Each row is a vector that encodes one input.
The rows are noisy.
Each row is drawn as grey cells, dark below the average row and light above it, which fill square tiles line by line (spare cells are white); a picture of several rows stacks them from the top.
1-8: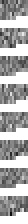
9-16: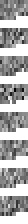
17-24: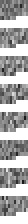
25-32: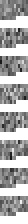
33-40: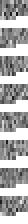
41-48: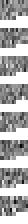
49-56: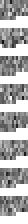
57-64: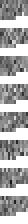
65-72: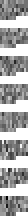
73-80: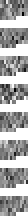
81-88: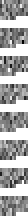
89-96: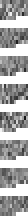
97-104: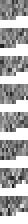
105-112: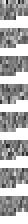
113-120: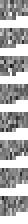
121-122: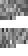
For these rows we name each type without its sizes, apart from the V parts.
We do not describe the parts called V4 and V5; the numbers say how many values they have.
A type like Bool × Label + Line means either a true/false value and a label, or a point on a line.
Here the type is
Bool × Bool × Bool × (Line × V5 + V4).
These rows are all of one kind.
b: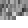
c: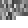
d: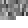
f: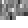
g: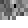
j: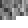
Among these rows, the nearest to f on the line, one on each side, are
c and j.
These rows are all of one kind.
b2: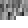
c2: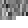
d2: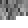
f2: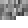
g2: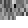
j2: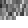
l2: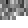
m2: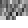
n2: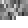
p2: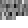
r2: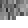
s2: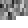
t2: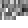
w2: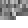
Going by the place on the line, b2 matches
c2, d2, g2 and r2.
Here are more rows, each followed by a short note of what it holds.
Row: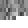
a point on a line, three true/false values and a value of V5
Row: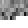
three true/false values and a value of V4
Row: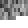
a point on a line, three true/false values and a value of V5
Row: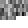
three true/false values and a value of V4
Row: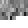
three true/false values and a value of V4
